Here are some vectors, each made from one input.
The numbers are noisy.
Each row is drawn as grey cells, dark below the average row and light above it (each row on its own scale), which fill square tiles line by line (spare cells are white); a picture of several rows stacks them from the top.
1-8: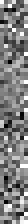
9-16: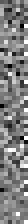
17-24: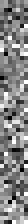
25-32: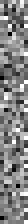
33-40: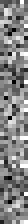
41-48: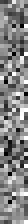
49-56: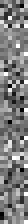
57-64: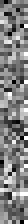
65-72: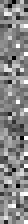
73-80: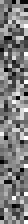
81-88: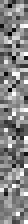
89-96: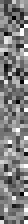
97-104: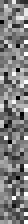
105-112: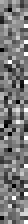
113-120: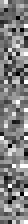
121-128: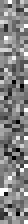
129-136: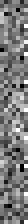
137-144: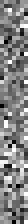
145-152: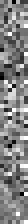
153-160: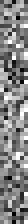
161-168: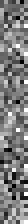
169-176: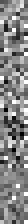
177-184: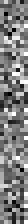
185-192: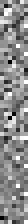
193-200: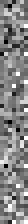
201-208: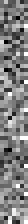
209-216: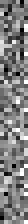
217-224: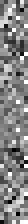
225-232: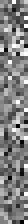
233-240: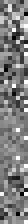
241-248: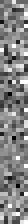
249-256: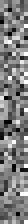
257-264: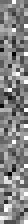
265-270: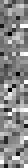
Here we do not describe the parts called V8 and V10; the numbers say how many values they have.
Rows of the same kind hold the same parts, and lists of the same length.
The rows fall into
4 kinds.
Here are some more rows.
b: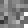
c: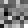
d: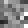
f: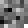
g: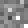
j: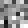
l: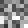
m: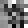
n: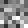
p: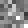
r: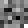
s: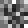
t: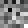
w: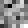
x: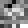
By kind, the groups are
b, c, d, f, r
g, l, n
j, p, t, w, x
m, s

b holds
a point on a 6-point line, a point on a 7-point line and a true/false value.
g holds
a value of V8 and a value of V10.
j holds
a point on a 6-point line, a true/false value and a value of V8.
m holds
a point on a 7-point line and a value of V10.
